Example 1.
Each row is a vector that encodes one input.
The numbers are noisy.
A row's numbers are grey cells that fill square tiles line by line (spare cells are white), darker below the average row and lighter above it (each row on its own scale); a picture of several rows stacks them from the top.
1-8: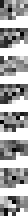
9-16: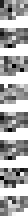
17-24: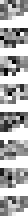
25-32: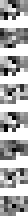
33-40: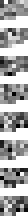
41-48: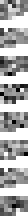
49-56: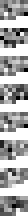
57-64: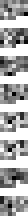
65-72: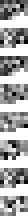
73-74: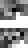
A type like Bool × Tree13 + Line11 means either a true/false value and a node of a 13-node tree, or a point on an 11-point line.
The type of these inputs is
Label12.
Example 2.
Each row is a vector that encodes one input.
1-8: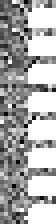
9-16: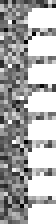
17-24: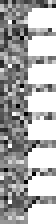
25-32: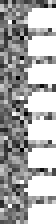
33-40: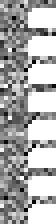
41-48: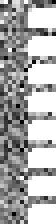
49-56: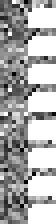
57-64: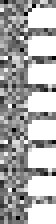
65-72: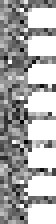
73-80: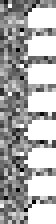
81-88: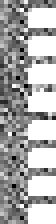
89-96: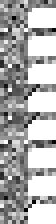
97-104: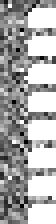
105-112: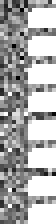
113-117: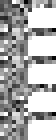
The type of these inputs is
Circle11.
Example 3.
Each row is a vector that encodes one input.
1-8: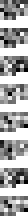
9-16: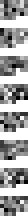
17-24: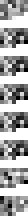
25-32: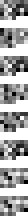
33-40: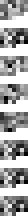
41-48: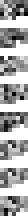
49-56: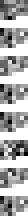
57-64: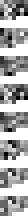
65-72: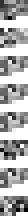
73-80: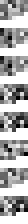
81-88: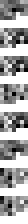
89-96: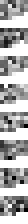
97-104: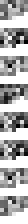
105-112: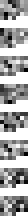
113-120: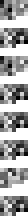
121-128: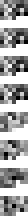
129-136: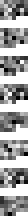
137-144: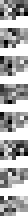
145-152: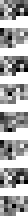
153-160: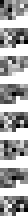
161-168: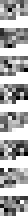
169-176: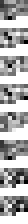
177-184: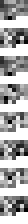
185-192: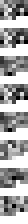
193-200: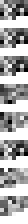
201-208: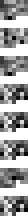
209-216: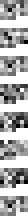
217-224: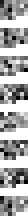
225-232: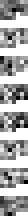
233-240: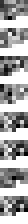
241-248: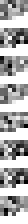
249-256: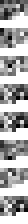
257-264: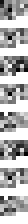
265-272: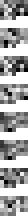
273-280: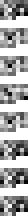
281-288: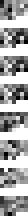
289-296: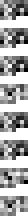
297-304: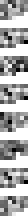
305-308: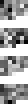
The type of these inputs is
Label12.
